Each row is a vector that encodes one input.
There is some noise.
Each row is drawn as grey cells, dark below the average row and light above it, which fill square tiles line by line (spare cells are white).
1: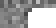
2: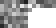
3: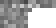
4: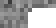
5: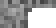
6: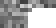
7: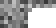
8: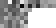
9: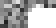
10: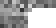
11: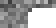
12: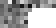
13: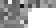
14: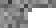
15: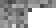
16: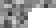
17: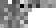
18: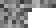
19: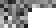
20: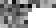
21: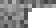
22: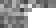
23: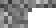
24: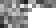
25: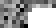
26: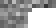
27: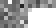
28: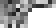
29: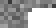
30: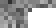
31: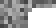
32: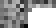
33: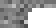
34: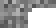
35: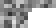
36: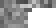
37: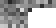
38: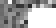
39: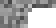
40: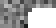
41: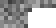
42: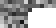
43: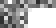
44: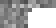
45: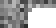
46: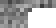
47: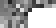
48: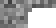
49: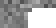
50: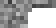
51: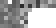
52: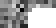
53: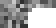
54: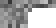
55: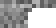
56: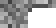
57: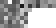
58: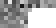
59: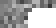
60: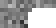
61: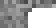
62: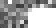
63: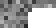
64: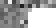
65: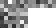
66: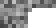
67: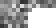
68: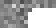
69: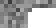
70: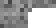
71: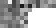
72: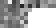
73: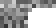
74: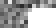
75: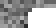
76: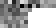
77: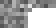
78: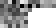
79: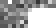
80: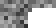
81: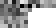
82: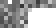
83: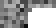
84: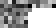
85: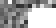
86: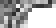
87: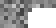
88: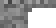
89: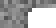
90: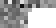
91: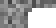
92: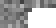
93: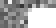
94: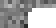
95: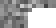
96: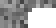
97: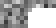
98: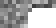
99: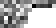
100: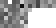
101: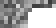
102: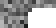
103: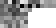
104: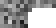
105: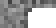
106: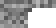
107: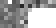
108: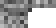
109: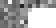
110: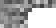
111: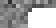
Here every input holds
either a point on a 5-point line, or a list of up to two points on an 8-point circle.
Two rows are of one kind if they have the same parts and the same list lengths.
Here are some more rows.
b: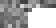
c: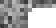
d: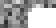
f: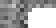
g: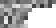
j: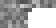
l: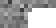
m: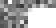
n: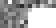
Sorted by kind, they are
b, j
c, f, g, l
d
m, n

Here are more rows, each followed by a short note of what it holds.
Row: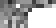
a list of one item
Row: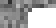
a list of one item
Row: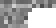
a list of one item
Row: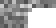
a list of two items
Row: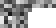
the empty list
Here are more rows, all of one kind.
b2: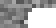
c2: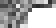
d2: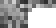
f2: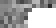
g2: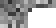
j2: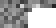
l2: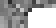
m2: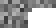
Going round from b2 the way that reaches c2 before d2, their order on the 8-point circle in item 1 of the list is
b2, f2, j2, g2, c2, m2, l2, d2.
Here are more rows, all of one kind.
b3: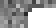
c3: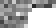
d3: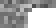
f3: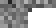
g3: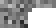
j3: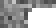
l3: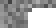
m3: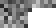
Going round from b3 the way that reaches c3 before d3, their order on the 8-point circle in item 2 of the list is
b3, m3, j3, c3, g3, l3, d3, f3.
